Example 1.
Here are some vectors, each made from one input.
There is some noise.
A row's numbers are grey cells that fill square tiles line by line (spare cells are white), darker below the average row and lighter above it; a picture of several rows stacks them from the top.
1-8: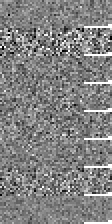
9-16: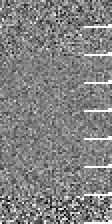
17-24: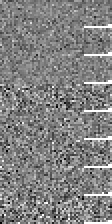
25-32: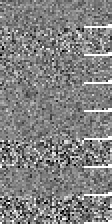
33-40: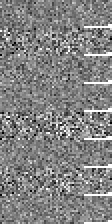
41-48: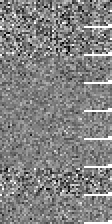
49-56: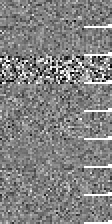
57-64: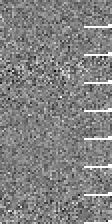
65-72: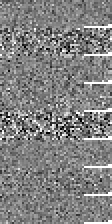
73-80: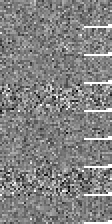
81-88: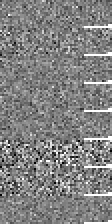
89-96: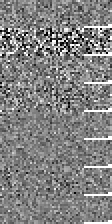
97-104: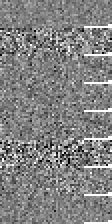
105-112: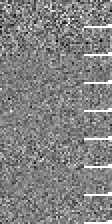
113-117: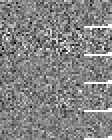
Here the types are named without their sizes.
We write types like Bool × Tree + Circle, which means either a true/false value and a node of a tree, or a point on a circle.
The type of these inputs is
(Circle + Unit) × Tree × (Tree + Unit).
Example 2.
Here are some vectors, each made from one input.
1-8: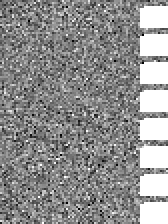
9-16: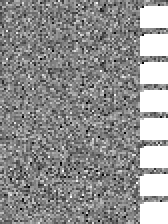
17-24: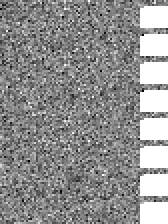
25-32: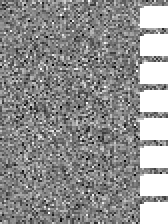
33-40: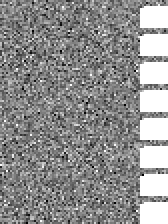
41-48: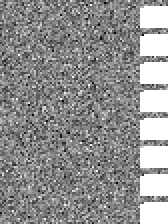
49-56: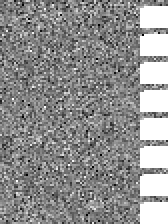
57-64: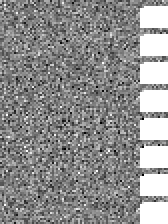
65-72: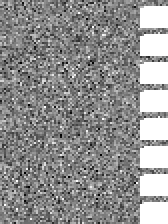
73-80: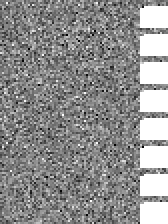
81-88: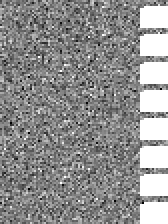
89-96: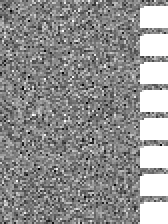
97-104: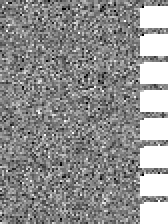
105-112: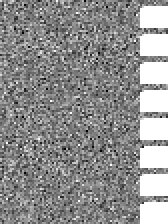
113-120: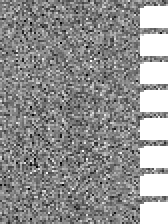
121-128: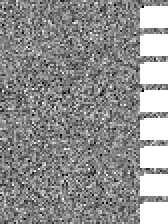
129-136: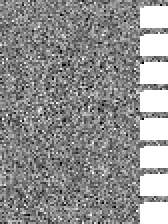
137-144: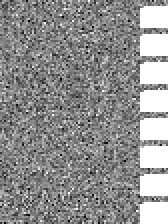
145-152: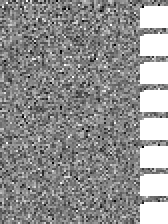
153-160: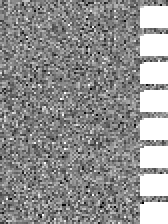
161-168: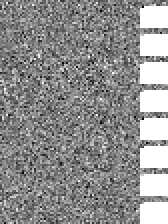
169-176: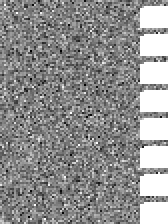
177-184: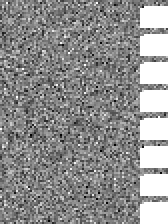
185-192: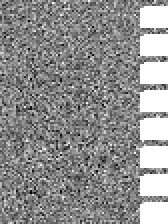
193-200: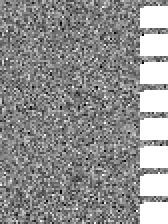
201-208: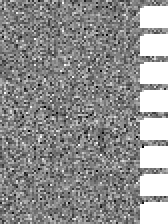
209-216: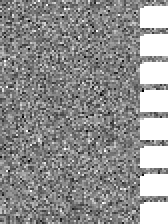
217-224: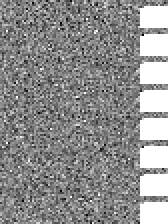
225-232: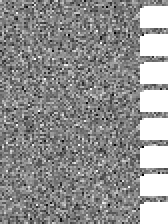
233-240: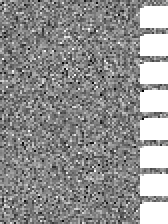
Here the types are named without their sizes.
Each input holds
a label, together with either a point on a circle, or a label.
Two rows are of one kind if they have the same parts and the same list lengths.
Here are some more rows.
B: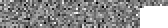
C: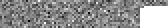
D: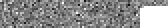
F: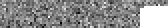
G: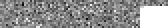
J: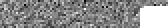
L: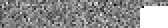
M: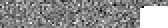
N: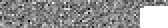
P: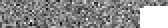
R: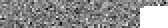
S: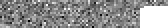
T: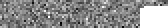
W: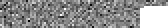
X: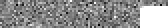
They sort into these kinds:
B, P
C, D, F, G, J, L, M, N, R, S, T, W, X

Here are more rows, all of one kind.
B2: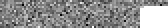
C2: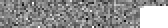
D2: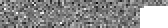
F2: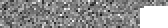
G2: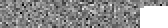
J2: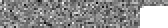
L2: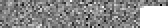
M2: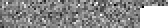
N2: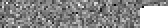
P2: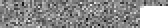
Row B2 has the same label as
C2, G2, L2 and P2.
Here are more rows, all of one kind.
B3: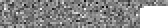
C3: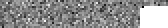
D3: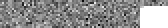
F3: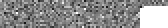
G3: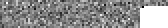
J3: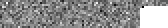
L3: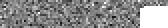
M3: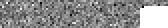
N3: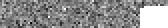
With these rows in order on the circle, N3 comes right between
F3 and J3.
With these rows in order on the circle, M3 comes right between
C3 and L3.
